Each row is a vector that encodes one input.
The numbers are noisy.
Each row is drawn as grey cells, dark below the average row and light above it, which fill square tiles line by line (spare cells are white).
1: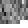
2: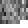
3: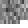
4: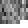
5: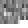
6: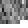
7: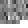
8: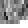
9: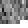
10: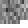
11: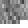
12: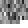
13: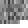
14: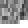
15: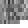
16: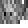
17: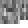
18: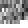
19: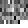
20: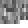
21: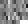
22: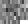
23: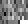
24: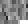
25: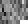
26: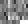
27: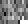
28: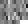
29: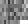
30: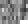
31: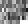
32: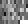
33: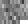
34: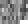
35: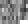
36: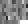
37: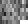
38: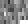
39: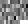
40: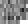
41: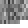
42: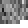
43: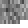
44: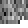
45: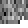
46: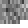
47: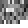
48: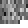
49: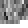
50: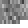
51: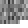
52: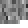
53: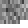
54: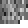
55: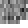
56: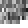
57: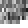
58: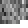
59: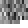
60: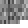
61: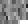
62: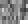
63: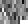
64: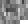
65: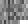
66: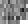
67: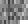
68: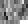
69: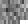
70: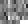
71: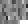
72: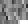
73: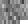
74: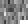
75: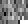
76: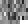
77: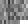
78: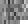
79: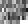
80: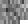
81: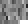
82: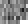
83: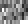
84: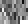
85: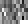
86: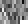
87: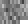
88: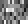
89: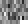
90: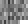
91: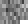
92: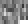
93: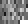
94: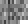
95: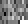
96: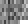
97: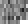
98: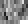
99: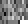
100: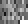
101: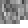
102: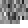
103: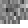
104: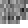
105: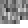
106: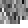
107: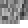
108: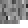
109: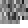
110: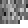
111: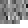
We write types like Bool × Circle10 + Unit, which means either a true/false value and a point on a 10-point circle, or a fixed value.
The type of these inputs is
Bool × Line5 × List2(Line4).
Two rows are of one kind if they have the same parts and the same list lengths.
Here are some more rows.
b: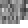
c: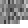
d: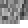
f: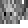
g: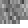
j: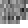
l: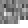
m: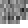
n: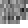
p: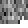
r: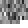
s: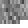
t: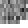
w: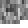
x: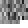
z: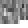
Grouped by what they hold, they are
b, d, f, j, m, n, t
c, l, r, x, z
g, p, s, w

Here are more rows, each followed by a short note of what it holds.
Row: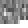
a point on a 5-point line and a true/false value, together with a list of two items
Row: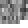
a point on a 5-point line and a true/false value, together with the empty list
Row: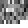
a point on a 5-point line and a true/false value, together with the empty list
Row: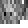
a point on a 5-point line and a true/false value, together with the empty list
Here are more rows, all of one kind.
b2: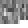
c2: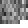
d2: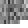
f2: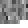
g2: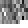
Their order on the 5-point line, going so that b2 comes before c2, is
d2, g2, b2, f2, c2.
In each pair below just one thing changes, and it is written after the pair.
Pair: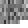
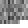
the place on the 4-point line in item 1 of the list
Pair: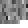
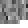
the place on the 4-point line in item 1 of the list
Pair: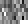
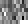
the place on the 4-point line in item 2 of the list
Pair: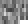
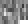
the place on the 4-point line in item 2 of the list
